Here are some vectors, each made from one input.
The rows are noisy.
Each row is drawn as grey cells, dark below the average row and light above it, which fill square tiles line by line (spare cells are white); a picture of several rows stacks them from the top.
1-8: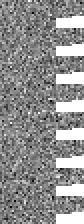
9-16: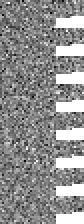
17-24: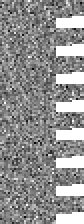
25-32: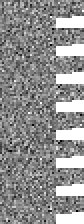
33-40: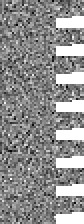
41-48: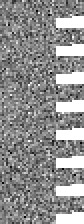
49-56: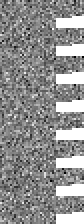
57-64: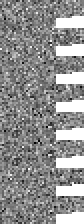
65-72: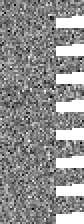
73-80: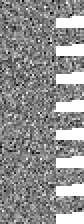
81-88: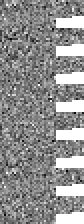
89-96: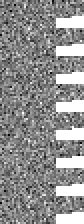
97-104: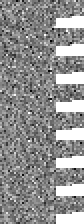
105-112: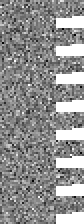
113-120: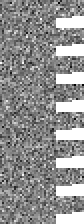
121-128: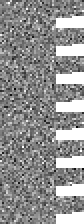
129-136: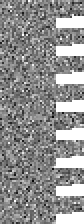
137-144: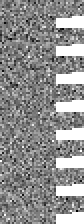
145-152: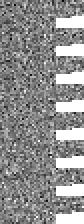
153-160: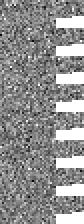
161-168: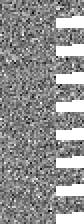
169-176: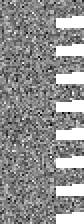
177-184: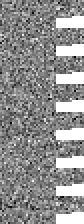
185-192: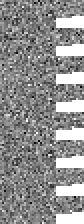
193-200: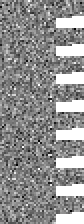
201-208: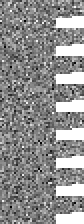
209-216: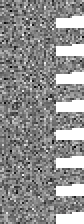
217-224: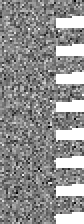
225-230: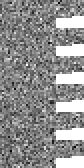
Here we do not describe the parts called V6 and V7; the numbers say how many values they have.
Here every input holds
a value of V7, together with either a point on a 12-point line and a value of V6, or four true/false values.
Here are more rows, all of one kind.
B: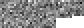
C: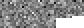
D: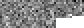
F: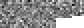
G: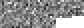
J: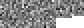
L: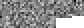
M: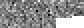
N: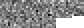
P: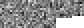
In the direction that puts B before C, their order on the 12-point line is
D, M, N, P, B, F, L, G, J, C.
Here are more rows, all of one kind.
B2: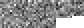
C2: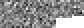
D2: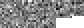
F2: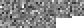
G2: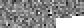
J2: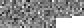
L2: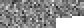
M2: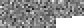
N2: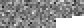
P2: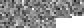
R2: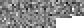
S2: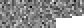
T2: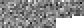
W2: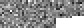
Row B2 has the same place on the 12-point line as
D2, L2, P2 and W2.
